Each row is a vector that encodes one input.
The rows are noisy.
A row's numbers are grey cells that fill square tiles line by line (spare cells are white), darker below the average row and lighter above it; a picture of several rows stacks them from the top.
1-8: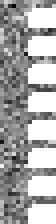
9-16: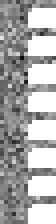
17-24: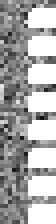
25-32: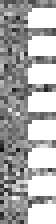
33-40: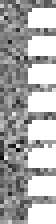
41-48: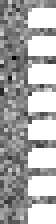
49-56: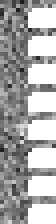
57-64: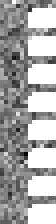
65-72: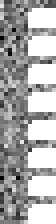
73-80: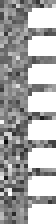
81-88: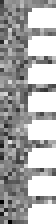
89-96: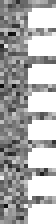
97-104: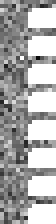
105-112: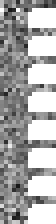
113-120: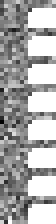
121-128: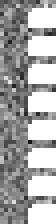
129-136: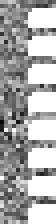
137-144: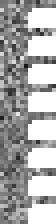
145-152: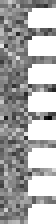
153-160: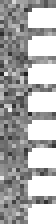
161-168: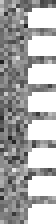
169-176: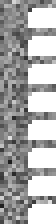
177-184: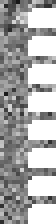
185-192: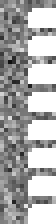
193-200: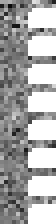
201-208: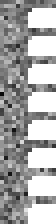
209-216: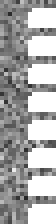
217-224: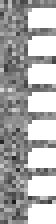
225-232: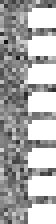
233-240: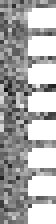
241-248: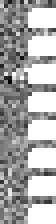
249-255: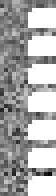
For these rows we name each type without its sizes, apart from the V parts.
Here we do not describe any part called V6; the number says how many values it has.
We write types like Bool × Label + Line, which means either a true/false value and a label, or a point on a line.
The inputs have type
Label × (Line + V6).
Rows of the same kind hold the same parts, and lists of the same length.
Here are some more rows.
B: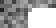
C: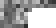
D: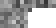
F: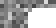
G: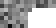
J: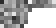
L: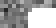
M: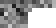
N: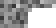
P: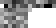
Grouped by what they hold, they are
B, C, D, G, J, L
F, M, N, P

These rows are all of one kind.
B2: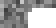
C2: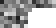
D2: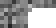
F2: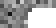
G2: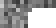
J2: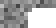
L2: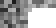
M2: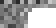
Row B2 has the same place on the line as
D2 and M2.
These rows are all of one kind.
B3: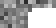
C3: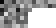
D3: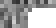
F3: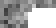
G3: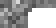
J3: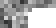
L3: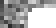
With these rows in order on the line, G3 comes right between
J3 and L3.
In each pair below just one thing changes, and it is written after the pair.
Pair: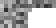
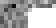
the value of V6
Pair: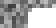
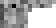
the label
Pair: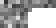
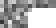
the label
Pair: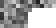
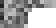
the value of V6
